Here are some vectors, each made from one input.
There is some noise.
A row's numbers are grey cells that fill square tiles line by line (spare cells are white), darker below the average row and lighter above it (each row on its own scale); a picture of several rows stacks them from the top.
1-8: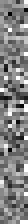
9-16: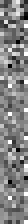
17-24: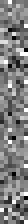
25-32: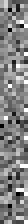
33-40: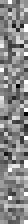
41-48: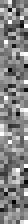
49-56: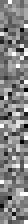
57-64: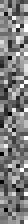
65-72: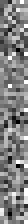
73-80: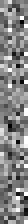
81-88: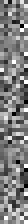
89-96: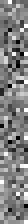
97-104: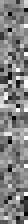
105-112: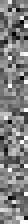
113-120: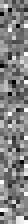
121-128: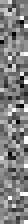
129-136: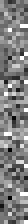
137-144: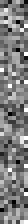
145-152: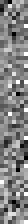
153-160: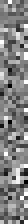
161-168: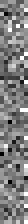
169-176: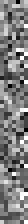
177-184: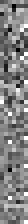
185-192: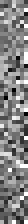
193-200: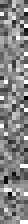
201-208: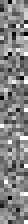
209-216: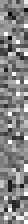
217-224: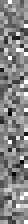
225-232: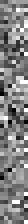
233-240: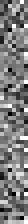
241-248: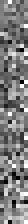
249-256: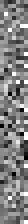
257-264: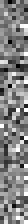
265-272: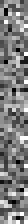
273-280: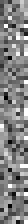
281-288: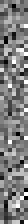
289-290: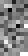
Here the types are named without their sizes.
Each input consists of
a label and a point on a line, together with either a label, or a point on a line.
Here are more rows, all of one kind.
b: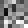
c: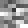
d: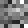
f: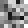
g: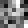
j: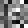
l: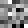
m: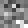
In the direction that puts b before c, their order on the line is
d, j, l, b, g, f, m, c.
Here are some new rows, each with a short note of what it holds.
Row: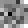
a label and a point on each of two lines
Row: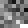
a label and a point on each of two lines
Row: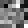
a label and a point on each of two lines
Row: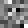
two labels and a point on a line
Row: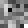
a label and a point on each of two lines
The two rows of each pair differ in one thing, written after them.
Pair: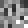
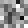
one of the two labels
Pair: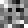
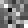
one of the two labels
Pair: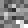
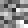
the place on the line
